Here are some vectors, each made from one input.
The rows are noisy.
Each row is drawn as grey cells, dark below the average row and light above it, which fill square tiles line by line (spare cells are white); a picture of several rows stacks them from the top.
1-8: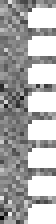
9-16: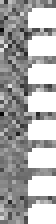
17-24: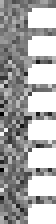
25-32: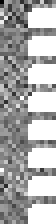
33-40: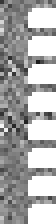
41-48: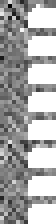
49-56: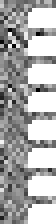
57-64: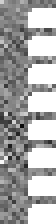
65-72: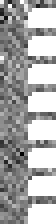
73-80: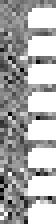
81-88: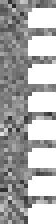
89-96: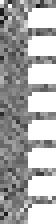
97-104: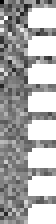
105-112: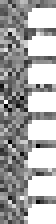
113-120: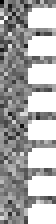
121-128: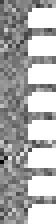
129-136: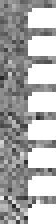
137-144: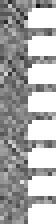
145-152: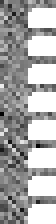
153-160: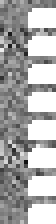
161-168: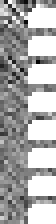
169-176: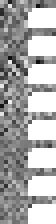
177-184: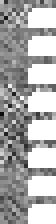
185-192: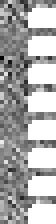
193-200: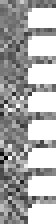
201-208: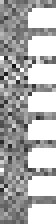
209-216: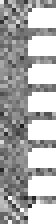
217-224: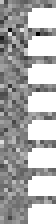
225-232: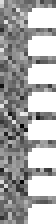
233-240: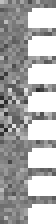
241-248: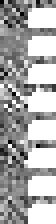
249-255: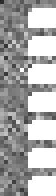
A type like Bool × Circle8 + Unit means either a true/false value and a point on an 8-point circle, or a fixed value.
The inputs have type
Bool × Circle11 + List2(Line7).
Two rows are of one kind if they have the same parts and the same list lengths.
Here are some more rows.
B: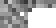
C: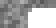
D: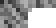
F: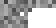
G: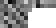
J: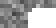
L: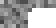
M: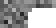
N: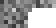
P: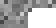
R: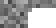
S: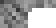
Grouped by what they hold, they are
B, F, N, P
C, D, R, S
G
J, L, M

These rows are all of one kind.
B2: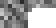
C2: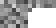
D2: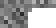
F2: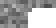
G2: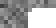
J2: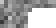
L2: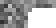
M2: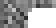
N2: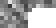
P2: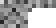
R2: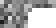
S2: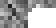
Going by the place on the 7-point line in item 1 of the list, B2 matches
D2, G2 and P2.
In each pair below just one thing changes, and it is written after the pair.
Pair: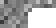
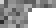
the place on the 7-point line in item 1 of the list
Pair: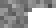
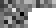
the place on the 7-point line in item 1 of the list
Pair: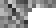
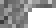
the place on the 7-point line in item 2 of the list
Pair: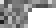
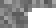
the place on the 7-point line in item 1 of the list
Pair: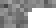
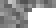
the place on the 7-point line in item 2 of the list
